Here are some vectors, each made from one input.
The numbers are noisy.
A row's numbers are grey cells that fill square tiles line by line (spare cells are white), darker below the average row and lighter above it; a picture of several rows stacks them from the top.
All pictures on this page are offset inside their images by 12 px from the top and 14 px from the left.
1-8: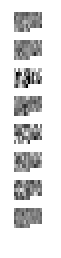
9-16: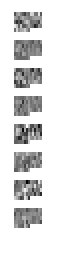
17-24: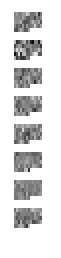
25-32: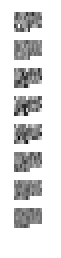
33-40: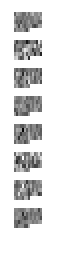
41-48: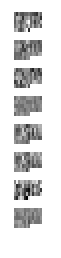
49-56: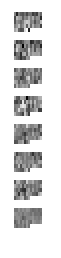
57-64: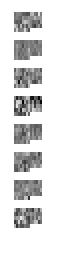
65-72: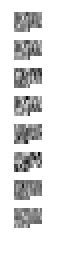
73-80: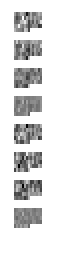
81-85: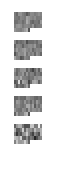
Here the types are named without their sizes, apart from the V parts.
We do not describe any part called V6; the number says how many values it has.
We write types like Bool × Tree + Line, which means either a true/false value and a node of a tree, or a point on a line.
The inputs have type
Bool × (Line + V6).
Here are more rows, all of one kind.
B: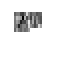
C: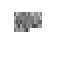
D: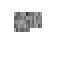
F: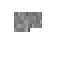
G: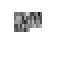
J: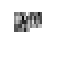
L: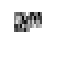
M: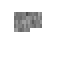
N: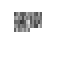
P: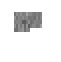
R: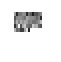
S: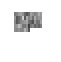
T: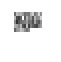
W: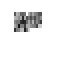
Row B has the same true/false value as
C, D and M.
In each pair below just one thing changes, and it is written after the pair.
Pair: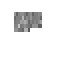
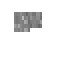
the place on the line
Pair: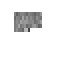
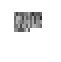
the place on the line
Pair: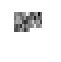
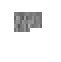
the true/false value
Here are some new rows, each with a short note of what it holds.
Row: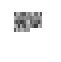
a true/false value and a value of V6
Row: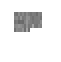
a true/false value and a value of V6
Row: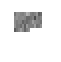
a point on a line and a true/false value
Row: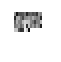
a point on a line and a true/false value
